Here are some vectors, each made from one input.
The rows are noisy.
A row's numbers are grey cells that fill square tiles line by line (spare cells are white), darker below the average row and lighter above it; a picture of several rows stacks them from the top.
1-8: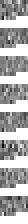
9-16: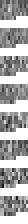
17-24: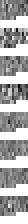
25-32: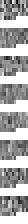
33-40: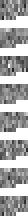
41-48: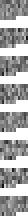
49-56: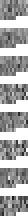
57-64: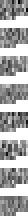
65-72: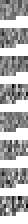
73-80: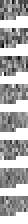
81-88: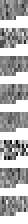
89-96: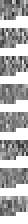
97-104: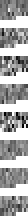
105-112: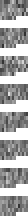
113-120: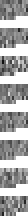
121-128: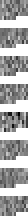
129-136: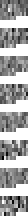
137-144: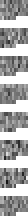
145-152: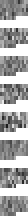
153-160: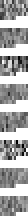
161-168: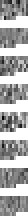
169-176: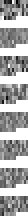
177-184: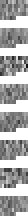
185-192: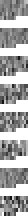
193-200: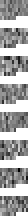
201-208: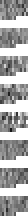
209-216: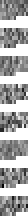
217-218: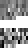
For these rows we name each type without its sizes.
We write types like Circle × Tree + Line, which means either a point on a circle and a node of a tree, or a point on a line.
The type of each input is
(Circle + Unit) × Line.
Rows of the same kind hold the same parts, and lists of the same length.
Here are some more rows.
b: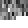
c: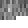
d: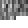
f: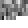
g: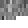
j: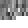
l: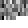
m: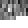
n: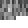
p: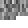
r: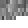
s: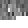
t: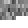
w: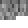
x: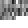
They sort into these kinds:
b, c, d, f, g, j, l, m, n, r, s
p, t, w, x

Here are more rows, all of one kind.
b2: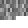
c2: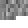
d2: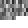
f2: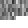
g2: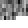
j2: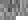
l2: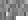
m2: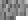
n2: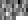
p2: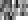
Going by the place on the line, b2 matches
c2, d2, l2 and m2.
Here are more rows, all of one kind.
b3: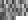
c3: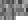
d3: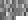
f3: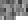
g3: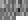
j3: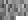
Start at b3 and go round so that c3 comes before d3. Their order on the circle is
b3, c3, g3, f3, j3, d3.
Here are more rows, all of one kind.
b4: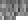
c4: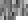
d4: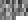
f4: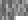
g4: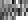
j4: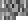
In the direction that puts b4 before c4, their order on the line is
g4, j4, b4, d4, c4, f4.
